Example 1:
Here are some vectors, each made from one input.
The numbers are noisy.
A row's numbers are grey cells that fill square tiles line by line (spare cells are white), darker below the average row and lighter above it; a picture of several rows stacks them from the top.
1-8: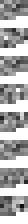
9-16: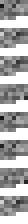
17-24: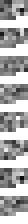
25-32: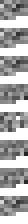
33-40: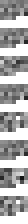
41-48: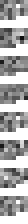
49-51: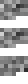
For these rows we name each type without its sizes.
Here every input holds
a node of a tree.
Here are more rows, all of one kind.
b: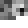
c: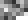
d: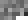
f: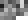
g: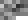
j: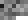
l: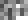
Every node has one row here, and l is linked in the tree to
b and j.
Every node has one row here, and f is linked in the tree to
c and j.
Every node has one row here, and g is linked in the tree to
d.
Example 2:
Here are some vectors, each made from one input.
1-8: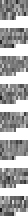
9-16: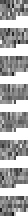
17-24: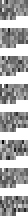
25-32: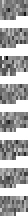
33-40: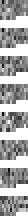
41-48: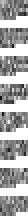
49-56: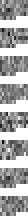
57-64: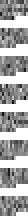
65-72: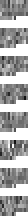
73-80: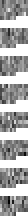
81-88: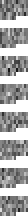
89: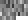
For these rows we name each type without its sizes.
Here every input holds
four true/false values.
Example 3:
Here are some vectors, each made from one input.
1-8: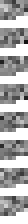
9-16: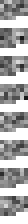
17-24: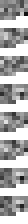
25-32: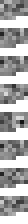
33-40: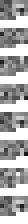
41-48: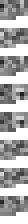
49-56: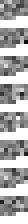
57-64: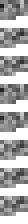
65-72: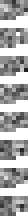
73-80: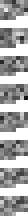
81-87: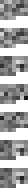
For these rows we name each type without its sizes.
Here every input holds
a node of a tree.
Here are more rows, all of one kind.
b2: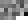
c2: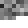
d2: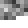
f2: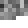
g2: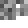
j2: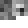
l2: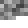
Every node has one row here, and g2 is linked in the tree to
c2 and j2.
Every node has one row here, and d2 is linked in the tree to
f2.
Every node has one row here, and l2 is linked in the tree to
b2.
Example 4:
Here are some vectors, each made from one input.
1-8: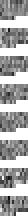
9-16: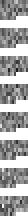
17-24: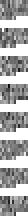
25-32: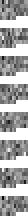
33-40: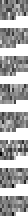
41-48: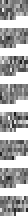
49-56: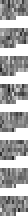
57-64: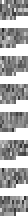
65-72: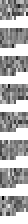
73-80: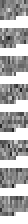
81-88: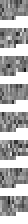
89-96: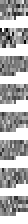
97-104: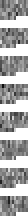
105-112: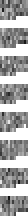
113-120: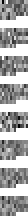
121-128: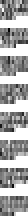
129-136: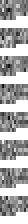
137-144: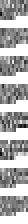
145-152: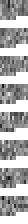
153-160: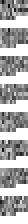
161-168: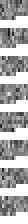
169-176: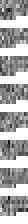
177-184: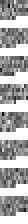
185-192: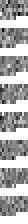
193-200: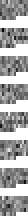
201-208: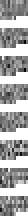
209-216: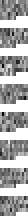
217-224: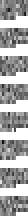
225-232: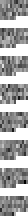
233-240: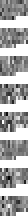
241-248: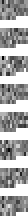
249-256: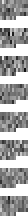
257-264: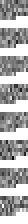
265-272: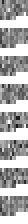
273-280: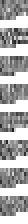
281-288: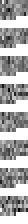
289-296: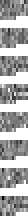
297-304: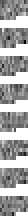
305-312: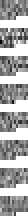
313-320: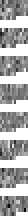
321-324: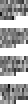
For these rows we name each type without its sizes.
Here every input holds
four true/false values.
